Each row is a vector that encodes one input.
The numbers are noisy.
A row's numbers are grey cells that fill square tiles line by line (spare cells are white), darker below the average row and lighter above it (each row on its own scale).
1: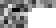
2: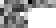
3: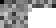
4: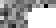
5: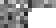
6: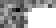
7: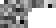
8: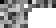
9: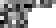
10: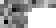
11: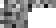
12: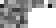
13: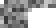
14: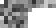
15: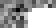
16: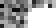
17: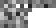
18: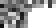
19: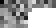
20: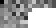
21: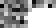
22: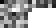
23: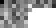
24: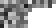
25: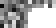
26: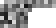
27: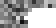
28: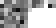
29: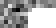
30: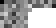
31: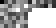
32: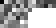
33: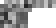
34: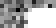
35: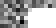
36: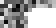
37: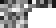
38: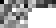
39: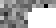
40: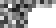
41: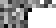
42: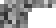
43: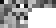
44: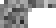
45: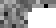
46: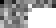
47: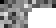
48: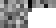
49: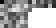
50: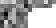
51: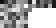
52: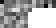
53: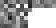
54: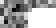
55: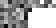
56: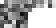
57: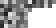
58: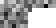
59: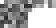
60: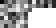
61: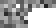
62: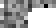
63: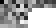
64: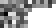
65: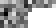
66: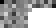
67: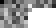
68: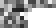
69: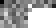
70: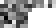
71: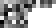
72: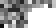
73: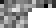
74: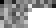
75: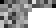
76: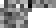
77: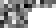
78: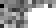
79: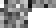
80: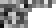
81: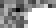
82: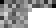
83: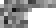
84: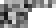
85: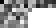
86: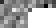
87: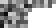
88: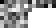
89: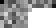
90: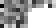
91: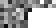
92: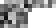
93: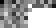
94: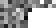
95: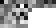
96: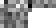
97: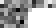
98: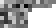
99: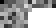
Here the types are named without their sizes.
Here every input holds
a list of points on a circle.
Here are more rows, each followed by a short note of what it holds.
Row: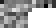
a list of one item
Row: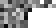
the empty list
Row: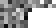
the empty list
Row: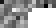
a list of one item
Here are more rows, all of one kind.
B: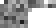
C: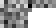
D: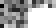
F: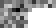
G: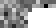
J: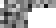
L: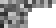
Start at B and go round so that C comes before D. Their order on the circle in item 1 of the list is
B, C, J, G, L, D, F.
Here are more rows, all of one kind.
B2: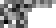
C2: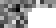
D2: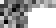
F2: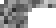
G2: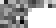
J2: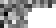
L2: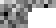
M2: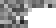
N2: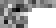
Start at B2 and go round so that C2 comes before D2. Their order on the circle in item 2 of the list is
B2, N2, C2, J2, M2, G2, L2, F2, D2.
